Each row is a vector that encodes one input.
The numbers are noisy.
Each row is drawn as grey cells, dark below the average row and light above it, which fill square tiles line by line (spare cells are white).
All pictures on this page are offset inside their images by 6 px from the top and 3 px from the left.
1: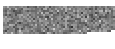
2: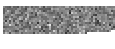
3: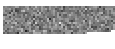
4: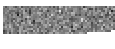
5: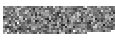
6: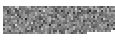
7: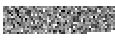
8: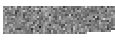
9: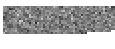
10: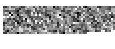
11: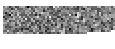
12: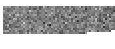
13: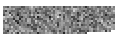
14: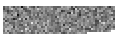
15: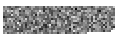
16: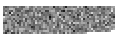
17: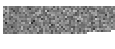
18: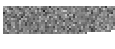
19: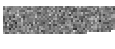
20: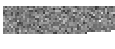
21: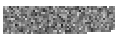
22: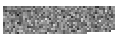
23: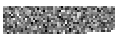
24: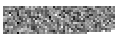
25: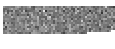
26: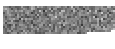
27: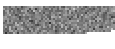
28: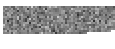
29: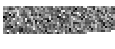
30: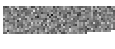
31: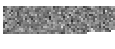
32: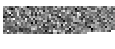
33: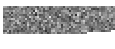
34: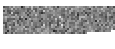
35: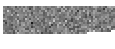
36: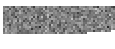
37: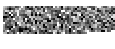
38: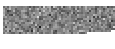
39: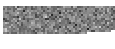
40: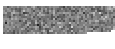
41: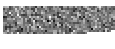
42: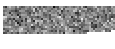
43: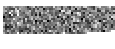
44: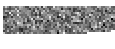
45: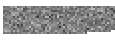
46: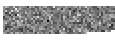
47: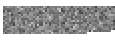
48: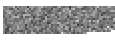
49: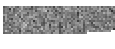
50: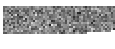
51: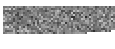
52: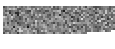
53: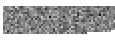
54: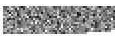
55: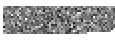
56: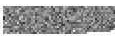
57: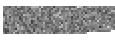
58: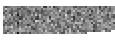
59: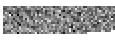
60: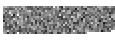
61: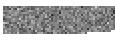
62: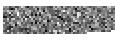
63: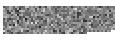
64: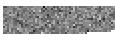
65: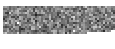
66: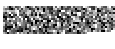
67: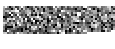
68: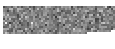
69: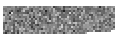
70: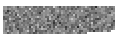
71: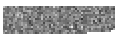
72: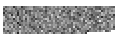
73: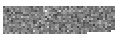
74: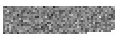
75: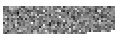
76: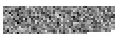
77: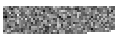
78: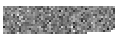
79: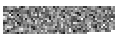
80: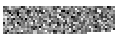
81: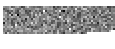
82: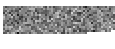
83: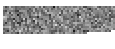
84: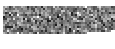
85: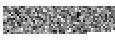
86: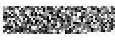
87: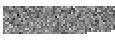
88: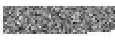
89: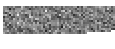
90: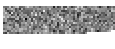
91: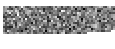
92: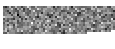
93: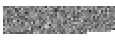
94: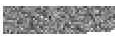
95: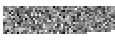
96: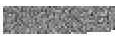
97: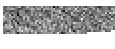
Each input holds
a point on a 5-point line and a true/false value, together with either a fixed value, or a node of an 8-node tree.
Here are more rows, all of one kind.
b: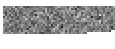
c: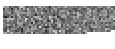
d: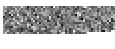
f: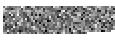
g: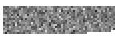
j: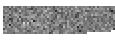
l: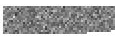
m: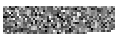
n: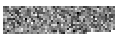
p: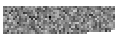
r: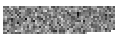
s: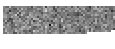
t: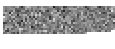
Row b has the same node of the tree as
j, r and s.
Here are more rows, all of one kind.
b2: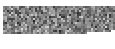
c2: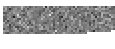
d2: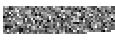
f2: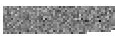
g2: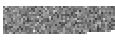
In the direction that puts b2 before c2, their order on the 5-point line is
b2, f2, c2, d2, g2.
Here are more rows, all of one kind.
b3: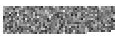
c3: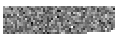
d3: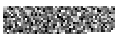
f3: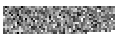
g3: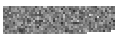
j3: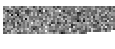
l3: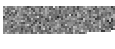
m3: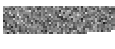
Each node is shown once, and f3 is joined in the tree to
d3.
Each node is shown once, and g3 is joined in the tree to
c3.
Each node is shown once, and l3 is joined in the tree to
c3.
